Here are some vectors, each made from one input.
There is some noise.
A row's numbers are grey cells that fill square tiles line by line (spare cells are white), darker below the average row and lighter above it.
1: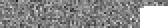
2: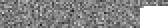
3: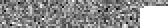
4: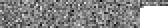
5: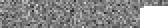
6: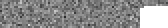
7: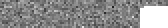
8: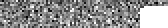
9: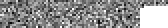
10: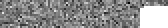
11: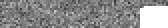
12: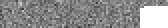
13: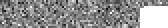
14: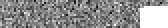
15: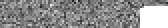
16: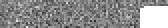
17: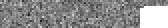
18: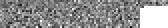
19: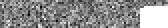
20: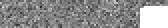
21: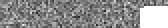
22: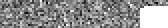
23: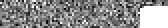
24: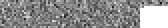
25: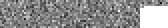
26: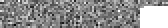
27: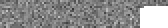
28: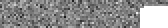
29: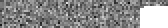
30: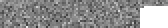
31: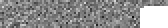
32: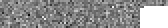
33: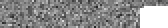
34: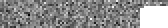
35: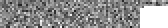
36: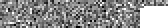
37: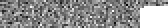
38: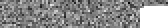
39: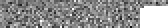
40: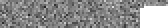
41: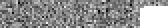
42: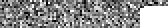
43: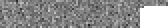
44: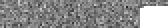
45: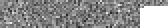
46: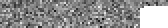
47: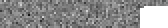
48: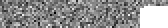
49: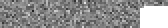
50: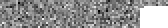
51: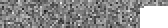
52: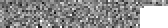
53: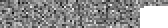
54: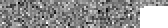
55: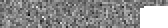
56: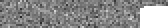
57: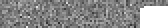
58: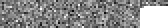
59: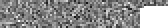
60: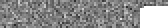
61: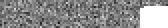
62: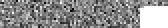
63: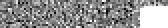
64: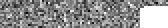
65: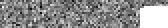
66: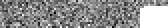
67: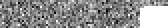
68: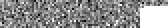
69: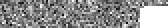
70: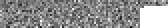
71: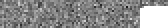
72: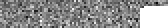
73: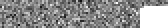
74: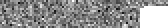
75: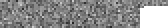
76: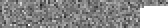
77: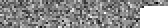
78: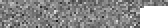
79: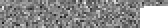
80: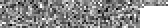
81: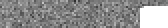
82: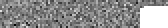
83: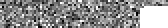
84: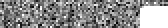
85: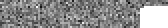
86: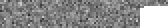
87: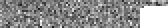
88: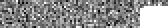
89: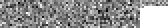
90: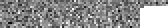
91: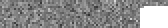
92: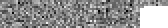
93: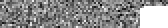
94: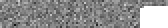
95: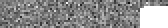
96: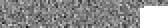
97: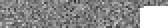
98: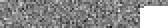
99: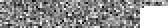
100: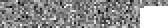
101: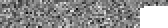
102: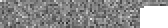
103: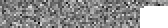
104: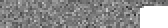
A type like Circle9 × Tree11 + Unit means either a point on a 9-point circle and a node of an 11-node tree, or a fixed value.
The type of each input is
Circle6 × Line10 + Line6.
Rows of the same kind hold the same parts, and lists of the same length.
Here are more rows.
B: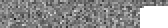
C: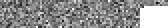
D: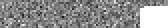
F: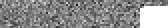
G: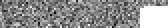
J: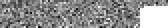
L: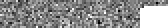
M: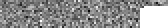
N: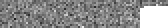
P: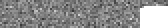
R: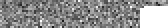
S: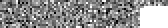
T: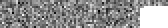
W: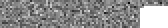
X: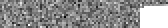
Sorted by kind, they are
B, D, F, N, P, W, X
C, G, J, L, M, R, S, T

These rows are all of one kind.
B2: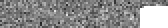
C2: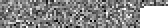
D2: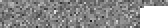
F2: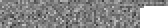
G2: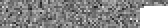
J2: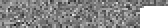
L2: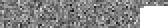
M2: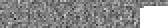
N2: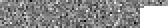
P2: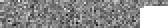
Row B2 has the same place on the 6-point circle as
G2 and L2.
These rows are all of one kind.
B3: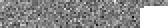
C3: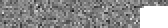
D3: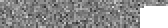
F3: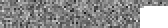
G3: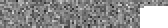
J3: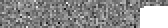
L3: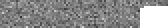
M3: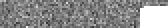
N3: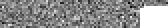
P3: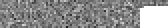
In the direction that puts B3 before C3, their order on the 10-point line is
B3, F3, P3, C3, N3, L3, G3, J3, D3, M3.
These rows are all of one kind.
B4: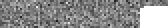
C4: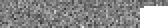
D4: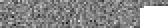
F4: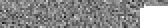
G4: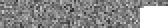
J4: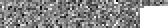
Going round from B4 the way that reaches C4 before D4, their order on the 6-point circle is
B4, J4, G4, C4, F4, D4.
